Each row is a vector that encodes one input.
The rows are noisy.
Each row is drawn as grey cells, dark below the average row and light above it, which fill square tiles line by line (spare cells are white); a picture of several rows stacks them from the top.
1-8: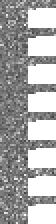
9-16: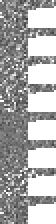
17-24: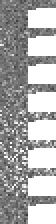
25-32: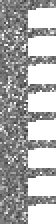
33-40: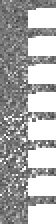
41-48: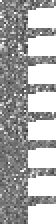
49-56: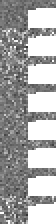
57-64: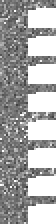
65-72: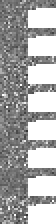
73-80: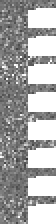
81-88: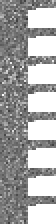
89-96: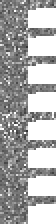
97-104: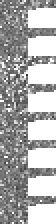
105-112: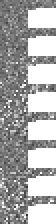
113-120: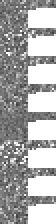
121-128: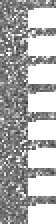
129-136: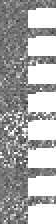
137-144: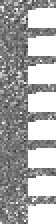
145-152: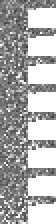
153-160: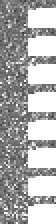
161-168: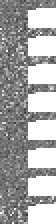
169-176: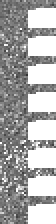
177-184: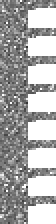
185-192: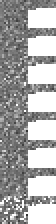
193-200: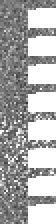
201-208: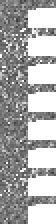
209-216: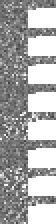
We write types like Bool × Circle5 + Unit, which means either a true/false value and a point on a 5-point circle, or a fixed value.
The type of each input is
Circle14.
